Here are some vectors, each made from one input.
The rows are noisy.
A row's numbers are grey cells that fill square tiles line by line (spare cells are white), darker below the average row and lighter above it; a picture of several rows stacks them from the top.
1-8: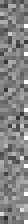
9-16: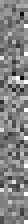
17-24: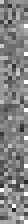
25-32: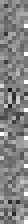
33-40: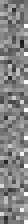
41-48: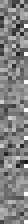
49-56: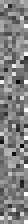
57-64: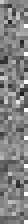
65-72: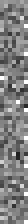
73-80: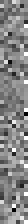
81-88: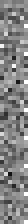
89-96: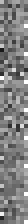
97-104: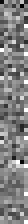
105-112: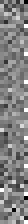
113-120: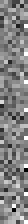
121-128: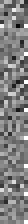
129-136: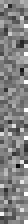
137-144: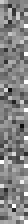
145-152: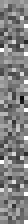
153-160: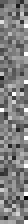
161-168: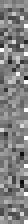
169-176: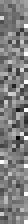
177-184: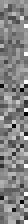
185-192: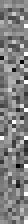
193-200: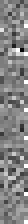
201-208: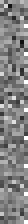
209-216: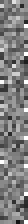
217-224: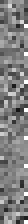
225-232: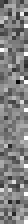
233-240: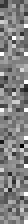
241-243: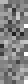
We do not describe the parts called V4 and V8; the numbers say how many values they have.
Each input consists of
either a value of V4 and a value of V8, or a list of up to three points on a 6-point line.
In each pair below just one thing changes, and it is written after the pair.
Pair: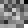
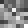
the value of V8
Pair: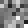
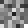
the value of V8
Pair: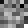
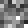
the value of V8
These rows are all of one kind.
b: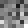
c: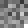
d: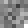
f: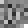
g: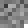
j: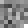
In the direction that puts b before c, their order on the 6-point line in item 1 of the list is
b, c, g, d, j, f.
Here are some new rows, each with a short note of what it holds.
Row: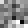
the empty list
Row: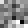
the empty list
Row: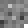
a list of three items
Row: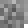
a list of three items
